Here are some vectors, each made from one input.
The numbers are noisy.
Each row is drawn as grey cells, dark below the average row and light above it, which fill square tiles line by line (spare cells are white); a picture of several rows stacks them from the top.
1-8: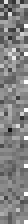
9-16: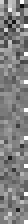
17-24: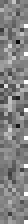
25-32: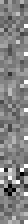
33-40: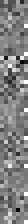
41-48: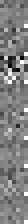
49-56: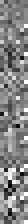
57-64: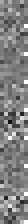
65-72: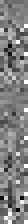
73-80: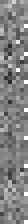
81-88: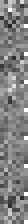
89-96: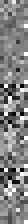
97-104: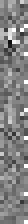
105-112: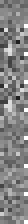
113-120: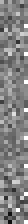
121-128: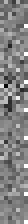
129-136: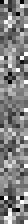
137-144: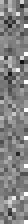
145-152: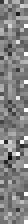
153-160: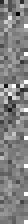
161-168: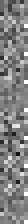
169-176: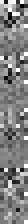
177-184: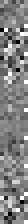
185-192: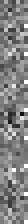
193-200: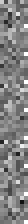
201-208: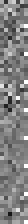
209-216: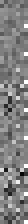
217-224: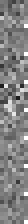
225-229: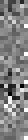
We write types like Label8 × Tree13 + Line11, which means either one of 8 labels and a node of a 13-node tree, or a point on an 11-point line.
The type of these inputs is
List2(Line19).
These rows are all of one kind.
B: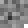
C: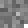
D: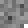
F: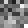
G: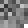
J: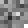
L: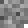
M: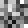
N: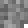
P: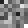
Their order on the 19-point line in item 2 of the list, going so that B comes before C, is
D, B, J, N, L, C, F, P, M, G.
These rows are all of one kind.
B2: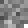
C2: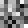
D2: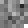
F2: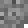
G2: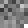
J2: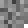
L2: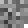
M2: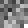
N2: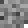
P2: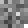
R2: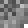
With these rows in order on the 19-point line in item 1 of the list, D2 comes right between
C2 and F2.
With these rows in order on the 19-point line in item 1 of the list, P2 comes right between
G2 and R2.
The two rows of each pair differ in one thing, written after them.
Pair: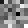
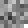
the place on the 19-point line in item 1 of the list
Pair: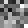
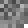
the place on the 19-point line in item 1 of the list
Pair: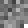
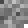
the place on the 19-point line in item 1 of the list
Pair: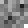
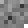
the place on the 19-point line in item 2 of the list
